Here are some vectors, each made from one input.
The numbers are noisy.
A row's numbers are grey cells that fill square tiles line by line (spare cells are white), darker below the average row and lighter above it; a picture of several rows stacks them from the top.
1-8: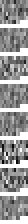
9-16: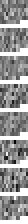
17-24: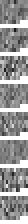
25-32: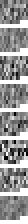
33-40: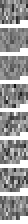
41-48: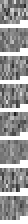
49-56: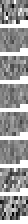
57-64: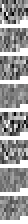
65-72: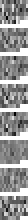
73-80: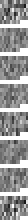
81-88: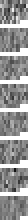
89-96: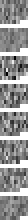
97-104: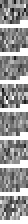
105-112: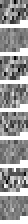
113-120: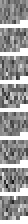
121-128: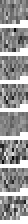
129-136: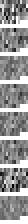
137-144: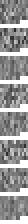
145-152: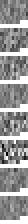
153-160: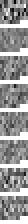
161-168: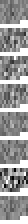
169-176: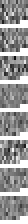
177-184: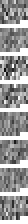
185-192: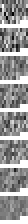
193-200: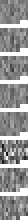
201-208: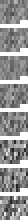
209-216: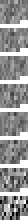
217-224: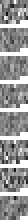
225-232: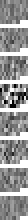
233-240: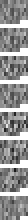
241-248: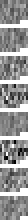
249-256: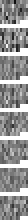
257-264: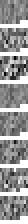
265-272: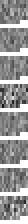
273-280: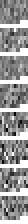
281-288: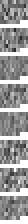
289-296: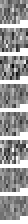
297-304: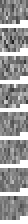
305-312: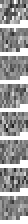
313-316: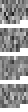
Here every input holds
a point on an 11-point line and a true/false value.
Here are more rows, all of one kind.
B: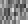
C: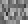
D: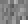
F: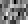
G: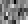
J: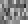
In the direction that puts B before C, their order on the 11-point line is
F, J, D, B, G, C.
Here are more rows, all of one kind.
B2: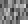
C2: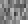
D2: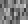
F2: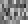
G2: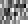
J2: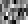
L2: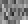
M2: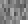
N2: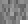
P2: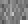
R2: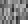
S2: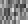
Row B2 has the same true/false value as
D2, L2 and R2.
